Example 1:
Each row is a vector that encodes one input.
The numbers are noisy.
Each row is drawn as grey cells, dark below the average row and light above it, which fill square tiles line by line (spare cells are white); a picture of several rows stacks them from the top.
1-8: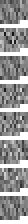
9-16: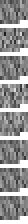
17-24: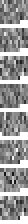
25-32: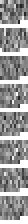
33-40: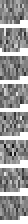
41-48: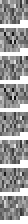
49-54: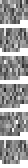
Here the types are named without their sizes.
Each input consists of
a node of a tree.
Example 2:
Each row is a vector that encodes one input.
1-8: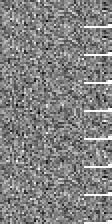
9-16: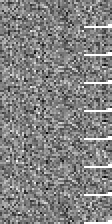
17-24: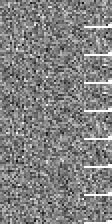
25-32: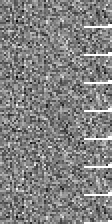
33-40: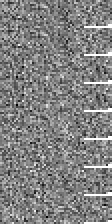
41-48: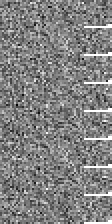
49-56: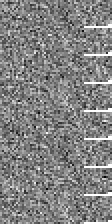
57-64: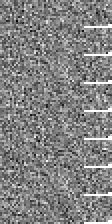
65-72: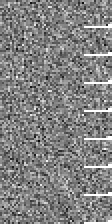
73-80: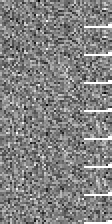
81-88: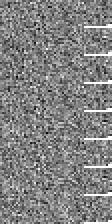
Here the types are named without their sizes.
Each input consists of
three true/false values.
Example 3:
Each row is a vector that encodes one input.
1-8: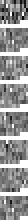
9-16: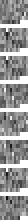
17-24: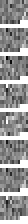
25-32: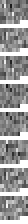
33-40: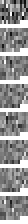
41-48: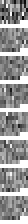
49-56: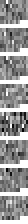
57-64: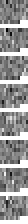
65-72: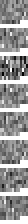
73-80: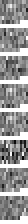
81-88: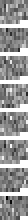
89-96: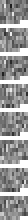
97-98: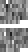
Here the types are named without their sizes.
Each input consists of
either a point on a circle, or a fixed value.
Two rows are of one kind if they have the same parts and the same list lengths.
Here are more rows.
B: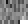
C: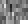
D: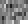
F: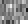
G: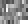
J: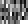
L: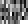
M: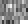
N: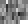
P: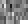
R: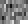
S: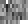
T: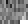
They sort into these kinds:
B, C, D, F, G, M, N, P, R, S, T
J, L

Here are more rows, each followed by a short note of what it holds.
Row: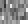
a point on a circle
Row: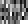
a fixed value
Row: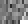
a point on a circle
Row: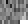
a point on a circle
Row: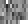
a point on a circle
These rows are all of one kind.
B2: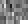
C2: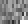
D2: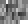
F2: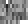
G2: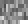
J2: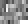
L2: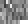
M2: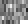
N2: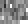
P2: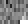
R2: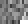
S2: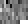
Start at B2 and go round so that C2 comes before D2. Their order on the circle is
B2, S2, P2, R2, C2, M2, J2, G2, N2, L2, F2, D2.
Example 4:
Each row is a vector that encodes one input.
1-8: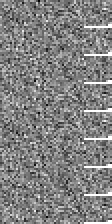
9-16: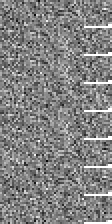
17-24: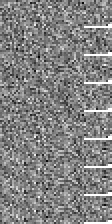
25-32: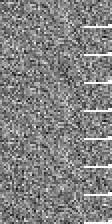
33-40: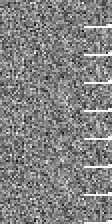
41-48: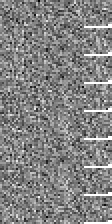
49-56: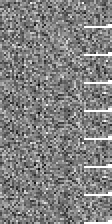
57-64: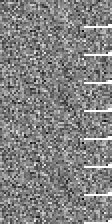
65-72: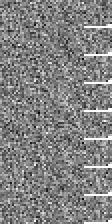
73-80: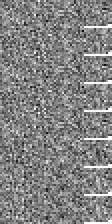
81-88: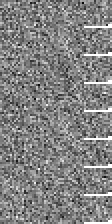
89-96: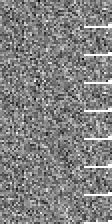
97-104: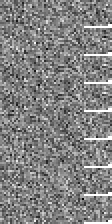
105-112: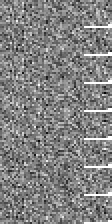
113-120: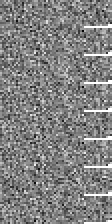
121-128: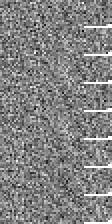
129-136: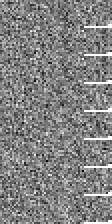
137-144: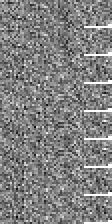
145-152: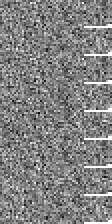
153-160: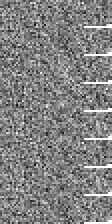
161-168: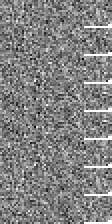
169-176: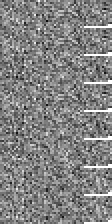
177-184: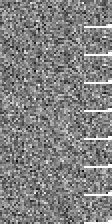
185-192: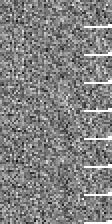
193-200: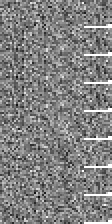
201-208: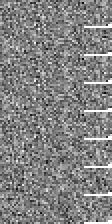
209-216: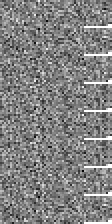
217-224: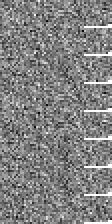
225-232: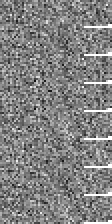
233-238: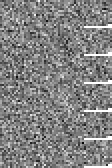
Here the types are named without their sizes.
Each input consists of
three true/false values.
